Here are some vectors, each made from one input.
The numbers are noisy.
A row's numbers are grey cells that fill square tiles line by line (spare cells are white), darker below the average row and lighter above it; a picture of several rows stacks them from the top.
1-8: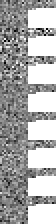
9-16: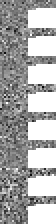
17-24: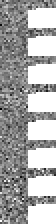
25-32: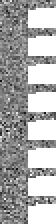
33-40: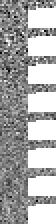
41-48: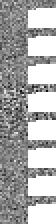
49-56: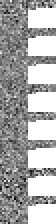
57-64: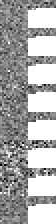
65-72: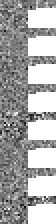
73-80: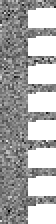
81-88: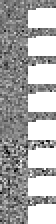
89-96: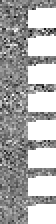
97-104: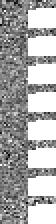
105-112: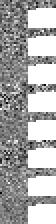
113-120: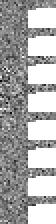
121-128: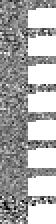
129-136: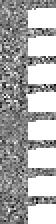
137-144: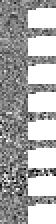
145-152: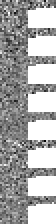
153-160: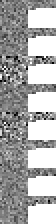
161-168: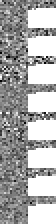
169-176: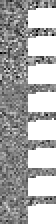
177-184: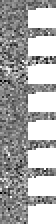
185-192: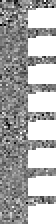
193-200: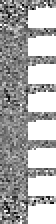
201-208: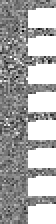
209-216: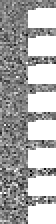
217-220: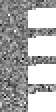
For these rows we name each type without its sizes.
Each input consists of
a point on a line, together with either a point on a line, or a node of a tree.
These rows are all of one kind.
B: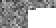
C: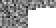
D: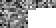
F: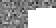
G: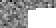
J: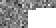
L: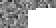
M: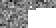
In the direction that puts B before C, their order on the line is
B, C, F, J, D, L, M, G.
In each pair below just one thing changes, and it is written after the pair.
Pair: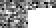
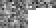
the node of the tree
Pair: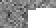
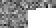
the node of the tree
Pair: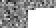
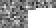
the node of the tree
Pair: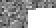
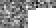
the place on the line
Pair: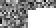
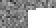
the node of the tree
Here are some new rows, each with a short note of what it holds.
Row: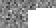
a point on each of two lines
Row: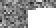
a point on a line and a node of a tree
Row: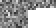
a point on each of two lines
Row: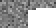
a point on a line and a node of a tree
